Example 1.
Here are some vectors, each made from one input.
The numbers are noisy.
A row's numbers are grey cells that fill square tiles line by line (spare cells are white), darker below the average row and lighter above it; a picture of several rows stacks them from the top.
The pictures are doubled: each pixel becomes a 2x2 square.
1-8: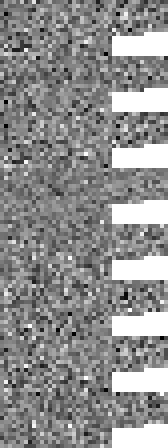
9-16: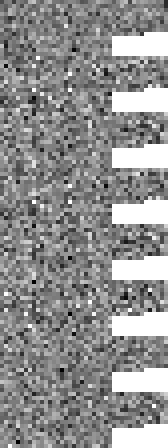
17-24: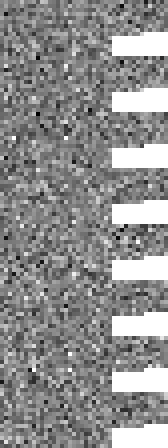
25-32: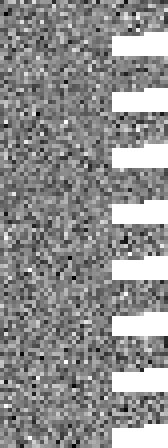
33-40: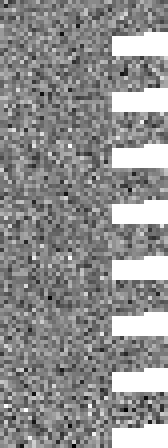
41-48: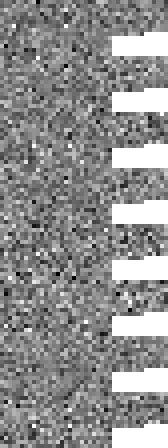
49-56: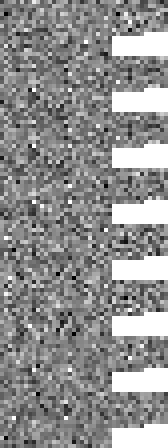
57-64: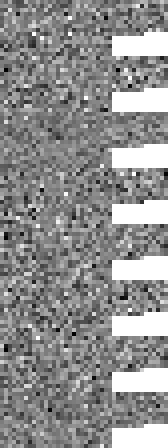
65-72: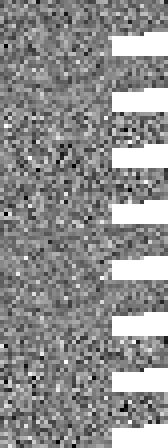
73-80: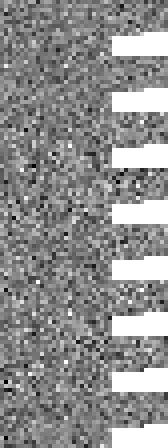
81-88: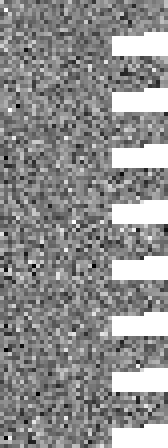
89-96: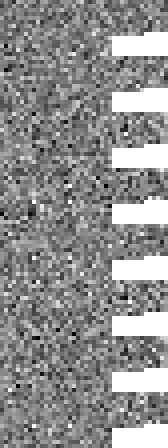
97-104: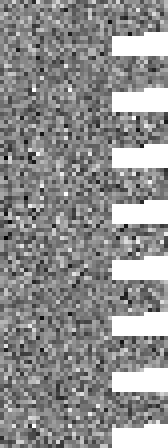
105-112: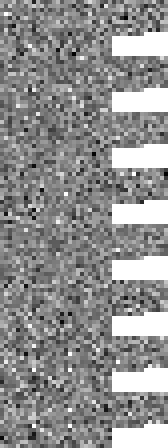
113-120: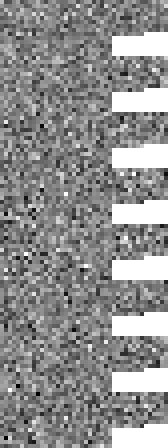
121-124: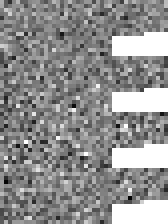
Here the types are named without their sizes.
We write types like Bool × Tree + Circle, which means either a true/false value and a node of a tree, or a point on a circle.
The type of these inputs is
Bool × Tree × Tree.
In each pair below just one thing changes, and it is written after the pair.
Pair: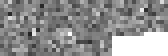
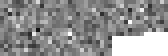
the true/false value
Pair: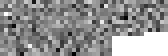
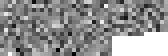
the node of one of the two trees
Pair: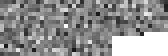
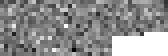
the node of one of the two trees
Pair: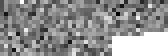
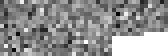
the true/false value
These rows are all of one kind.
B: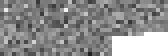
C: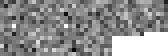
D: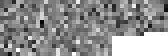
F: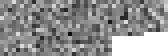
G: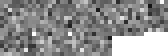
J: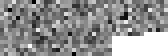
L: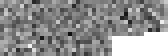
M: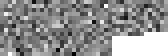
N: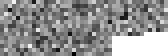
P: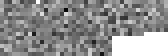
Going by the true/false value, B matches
F, J, L and N.
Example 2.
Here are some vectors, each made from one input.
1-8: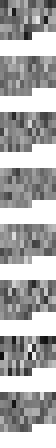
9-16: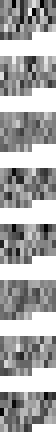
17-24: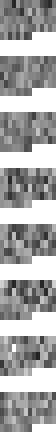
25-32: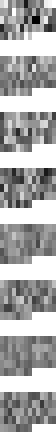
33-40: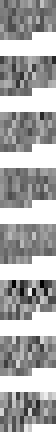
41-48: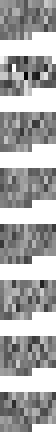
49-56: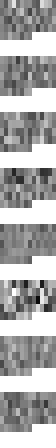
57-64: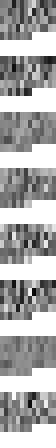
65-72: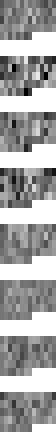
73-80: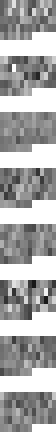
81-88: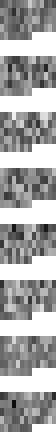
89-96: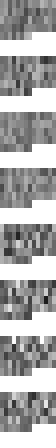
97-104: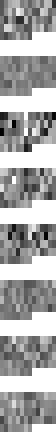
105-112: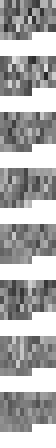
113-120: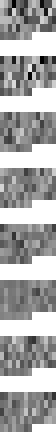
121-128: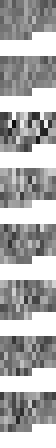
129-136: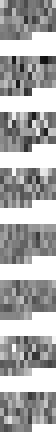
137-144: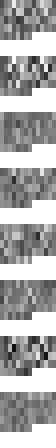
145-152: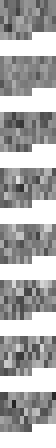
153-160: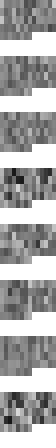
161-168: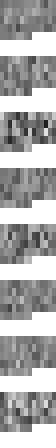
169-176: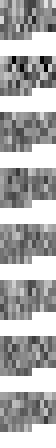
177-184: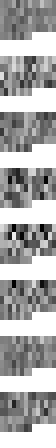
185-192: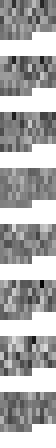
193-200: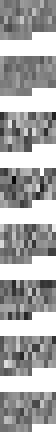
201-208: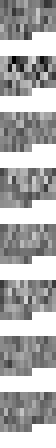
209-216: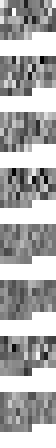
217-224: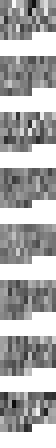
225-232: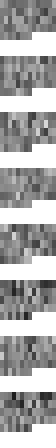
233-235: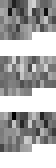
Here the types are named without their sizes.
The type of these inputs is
Bool × Bool × Bool + List(Circle).
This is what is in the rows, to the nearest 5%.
About 30% of them hold three true/false values. The rest are lists of points on a circle.
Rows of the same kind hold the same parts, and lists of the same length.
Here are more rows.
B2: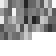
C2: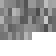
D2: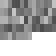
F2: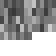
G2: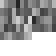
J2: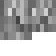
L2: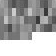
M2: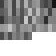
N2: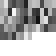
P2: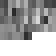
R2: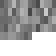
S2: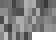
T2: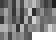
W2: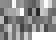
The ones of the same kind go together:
B2, P2
C2, F2, N2, T2, W2
D2, J2, L2, R2, S2
G2, M2

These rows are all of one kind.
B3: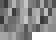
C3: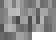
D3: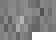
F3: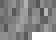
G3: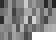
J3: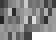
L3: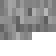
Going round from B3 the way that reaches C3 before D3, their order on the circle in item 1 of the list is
B3, G3, L3, C3, J3, D3, F3.
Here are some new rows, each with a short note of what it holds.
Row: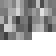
a list of one item
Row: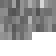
three true/false values
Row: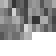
the empty list
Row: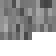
a list of one item
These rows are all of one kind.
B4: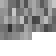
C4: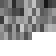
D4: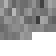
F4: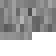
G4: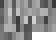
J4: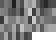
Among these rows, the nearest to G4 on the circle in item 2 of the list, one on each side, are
B4 and J4.
